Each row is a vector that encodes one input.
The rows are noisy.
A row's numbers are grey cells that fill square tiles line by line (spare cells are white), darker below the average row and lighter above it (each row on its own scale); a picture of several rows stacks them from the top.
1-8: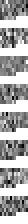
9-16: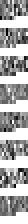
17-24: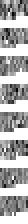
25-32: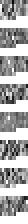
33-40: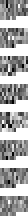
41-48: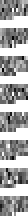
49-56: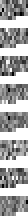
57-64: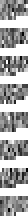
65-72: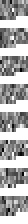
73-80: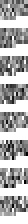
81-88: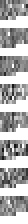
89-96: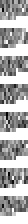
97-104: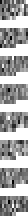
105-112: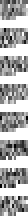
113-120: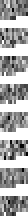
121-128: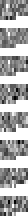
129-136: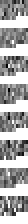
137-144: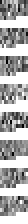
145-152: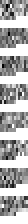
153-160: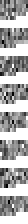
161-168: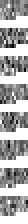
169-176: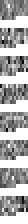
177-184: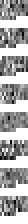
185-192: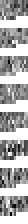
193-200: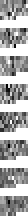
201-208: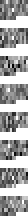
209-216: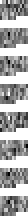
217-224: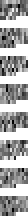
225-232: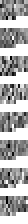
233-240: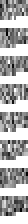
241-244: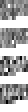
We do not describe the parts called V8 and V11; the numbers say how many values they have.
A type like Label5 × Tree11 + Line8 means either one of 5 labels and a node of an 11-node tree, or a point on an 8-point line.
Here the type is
(Bool × Circle10 + Unit) × V8 × V11 + Unit.
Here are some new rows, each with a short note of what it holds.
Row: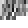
a value of V8 and a value of V11
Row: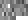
a value of V8 and a value of V11
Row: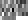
a value of V8 and a value of V11
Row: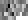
a value of V8 and a value of V11
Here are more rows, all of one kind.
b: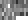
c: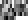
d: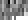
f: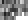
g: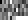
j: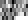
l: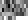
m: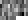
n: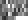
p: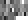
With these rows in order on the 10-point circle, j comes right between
b and m.
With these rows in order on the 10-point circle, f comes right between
c and d.
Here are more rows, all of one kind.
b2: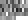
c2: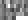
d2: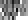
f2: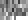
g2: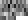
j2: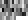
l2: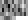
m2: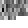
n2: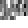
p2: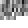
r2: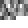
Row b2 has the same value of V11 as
f2, j2, l2 and m2.
